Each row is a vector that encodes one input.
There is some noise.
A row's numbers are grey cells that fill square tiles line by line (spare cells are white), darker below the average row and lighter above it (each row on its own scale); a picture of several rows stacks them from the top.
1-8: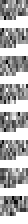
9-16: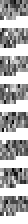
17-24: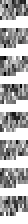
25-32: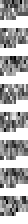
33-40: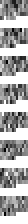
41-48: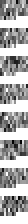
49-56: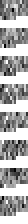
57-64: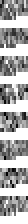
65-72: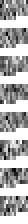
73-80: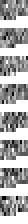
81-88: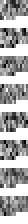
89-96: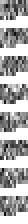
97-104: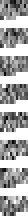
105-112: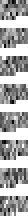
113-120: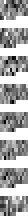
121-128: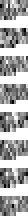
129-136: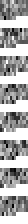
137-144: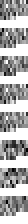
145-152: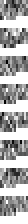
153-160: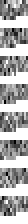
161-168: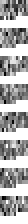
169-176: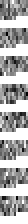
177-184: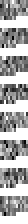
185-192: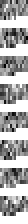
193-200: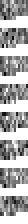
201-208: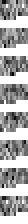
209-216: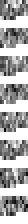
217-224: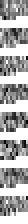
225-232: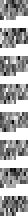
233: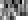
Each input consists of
a true/false value, together with either one of 11 labels, or a point on a 9-point line.
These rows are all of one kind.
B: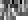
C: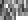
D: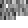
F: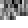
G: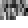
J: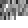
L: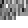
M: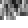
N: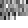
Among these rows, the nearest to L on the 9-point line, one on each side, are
C and D.
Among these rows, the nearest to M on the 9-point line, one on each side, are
F and J.
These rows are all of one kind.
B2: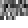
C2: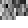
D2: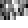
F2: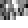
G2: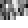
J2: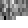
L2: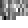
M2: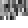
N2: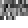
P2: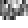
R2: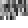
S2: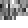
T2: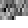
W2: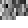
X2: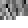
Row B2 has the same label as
D2, F2, G2 and N2.
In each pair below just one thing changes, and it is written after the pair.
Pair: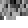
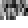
the place on the 9-point line
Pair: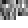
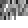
the place on the 9-point line
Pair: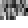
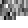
the true/false value
